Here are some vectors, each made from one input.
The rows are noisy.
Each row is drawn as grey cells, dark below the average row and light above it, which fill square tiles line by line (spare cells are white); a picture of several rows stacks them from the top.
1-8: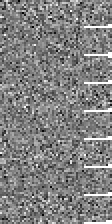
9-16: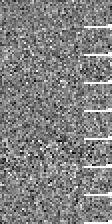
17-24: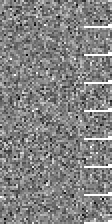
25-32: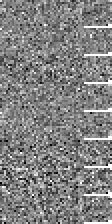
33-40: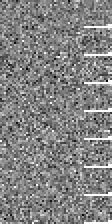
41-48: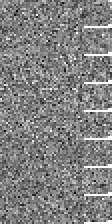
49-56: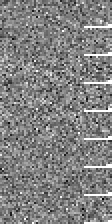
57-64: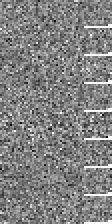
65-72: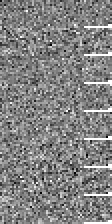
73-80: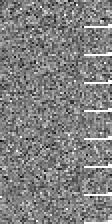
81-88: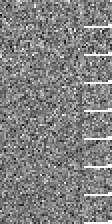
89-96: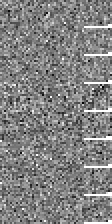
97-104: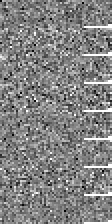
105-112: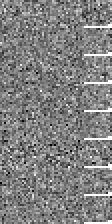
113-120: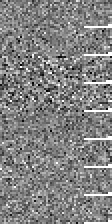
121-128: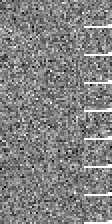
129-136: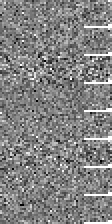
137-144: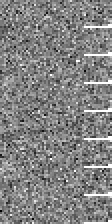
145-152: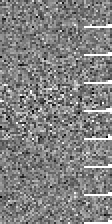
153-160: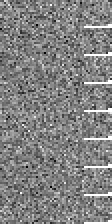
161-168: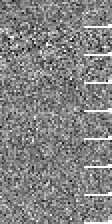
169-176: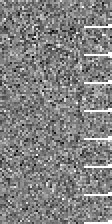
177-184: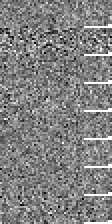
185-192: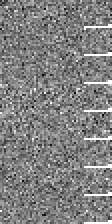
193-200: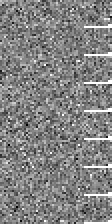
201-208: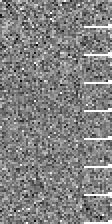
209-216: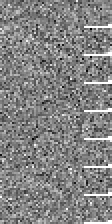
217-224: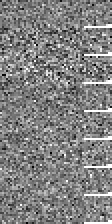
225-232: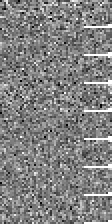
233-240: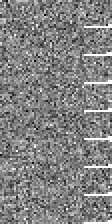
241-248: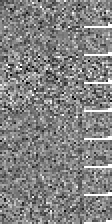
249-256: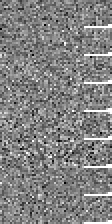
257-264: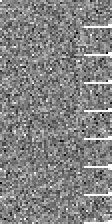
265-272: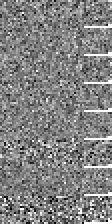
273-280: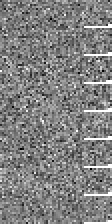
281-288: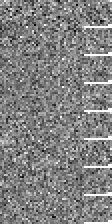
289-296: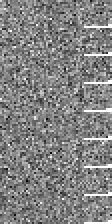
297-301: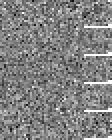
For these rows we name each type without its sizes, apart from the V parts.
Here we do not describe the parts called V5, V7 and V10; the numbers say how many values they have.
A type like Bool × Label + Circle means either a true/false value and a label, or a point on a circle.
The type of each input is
(Bool × V10 + V5) × Line × (Line + V7).
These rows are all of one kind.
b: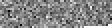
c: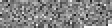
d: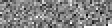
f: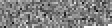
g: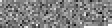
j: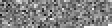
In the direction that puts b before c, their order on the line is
f, d, b, c, g, j.
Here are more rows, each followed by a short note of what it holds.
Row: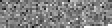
a point on a line, a true/false value, a value of V7 and a value of V10
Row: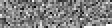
a point on each of two lines, a true/false value and a value of V10
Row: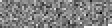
a point on a line, a value of V5 and a value of V7
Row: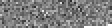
a point on each of two lines, a true/false value and a value of V10
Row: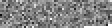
a point on a line, a value of V5 and a value of V7
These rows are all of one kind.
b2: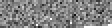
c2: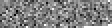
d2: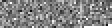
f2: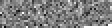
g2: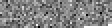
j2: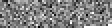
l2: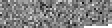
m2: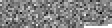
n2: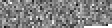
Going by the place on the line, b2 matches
c2 and j2.
